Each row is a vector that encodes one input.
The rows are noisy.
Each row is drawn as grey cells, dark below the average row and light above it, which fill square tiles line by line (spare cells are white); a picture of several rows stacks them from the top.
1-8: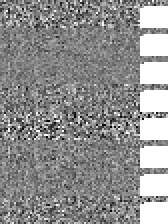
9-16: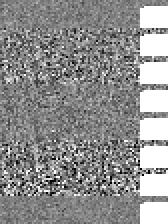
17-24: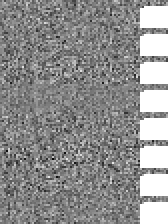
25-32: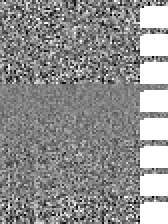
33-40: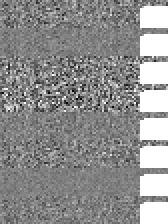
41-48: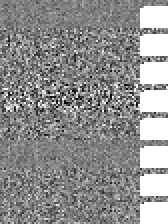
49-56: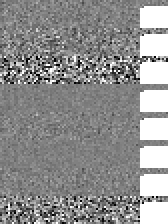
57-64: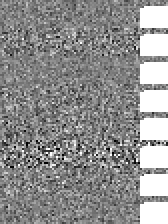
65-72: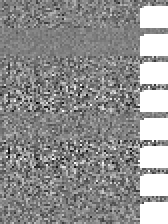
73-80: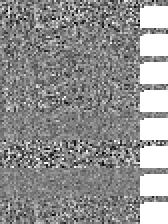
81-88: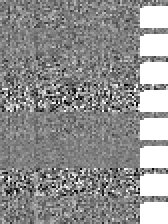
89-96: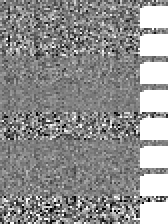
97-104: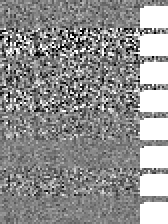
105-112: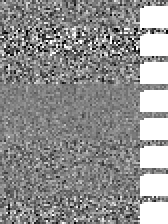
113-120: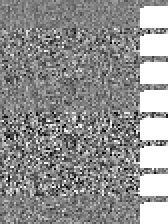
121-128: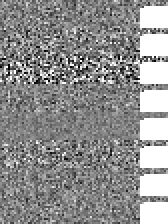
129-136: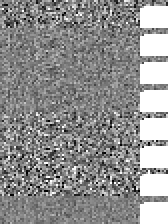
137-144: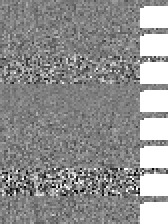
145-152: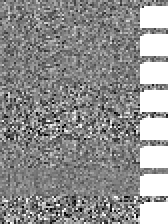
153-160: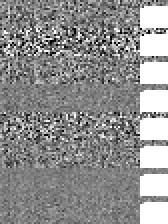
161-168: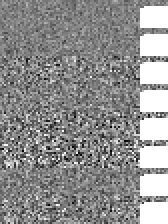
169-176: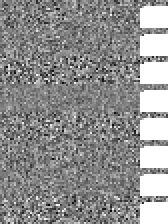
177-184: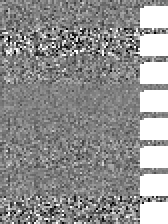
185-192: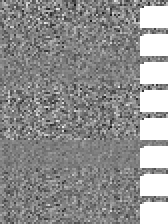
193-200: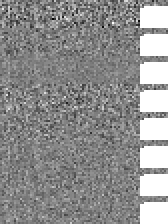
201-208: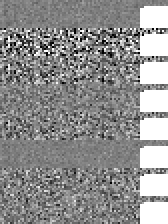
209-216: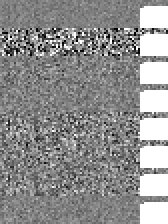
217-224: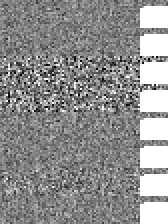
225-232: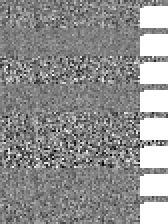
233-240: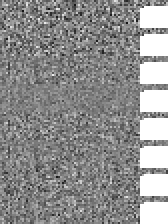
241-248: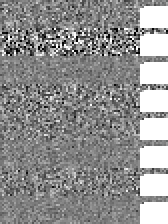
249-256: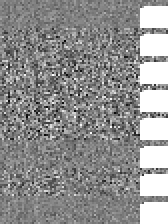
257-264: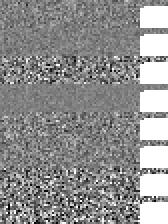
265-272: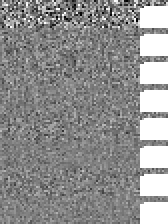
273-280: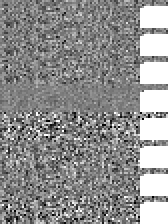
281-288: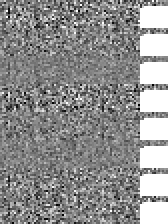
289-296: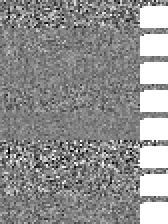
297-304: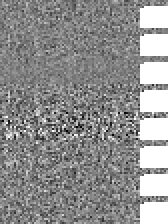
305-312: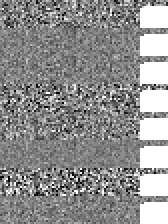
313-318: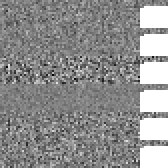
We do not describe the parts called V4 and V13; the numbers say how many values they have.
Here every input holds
either a point on a 10-point line and a value of V4, or a true/false value and a value of V13.
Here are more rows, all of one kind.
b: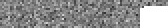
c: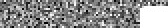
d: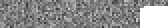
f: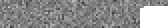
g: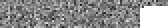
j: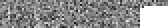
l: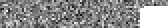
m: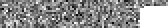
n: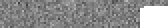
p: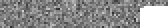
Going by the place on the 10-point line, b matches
c, j and m.
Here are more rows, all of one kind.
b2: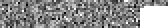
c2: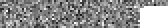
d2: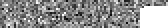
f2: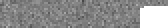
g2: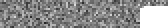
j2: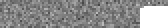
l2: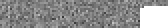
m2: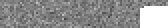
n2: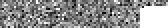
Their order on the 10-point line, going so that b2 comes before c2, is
g2, d2, m2, b2, n2, l2, j2, f2, c2.
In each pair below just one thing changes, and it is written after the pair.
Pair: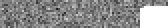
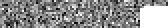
the value of V13
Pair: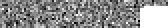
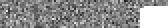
the value of V13
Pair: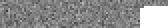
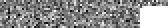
the value of V13
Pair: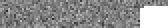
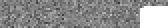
the value of V13
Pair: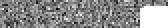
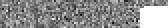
the value of V13
